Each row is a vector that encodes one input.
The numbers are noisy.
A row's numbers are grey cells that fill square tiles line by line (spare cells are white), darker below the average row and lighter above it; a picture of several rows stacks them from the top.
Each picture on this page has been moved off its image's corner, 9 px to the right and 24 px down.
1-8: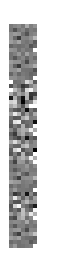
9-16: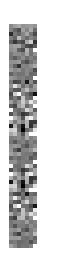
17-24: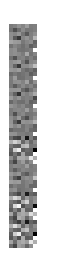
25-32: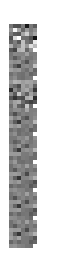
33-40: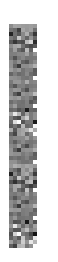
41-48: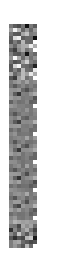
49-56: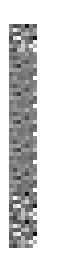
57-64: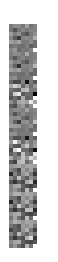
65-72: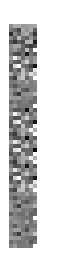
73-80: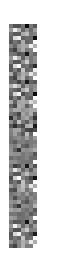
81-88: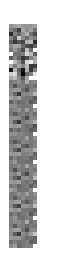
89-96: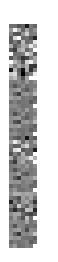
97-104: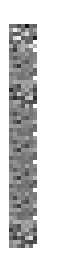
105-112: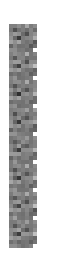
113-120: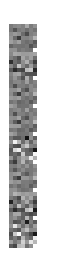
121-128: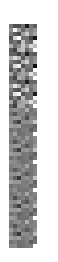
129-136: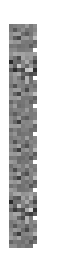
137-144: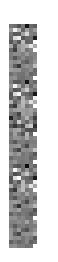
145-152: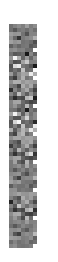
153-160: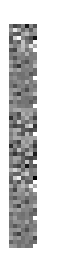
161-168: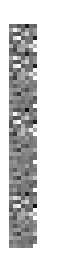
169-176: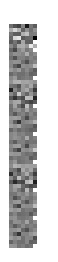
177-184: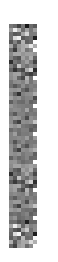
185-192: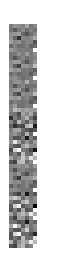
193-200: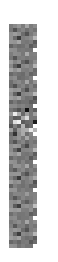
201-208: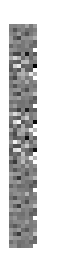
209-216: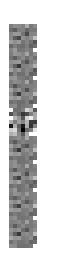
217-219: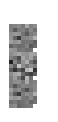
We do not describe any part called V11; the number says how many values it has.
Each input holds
either a fixed value, or a point on a 3-point line and a point on a 4-point line, or a true/false value and a value of V11.
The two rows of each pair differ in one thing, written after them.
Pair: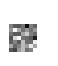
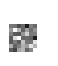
the place on the 3-point line
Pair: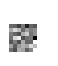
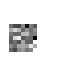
the place on the 3-point line
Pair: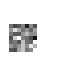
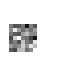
the place on the 3-point line
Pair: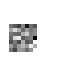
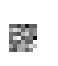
the place on the 3-point line
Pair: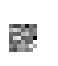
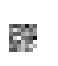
the place on the 4-point line
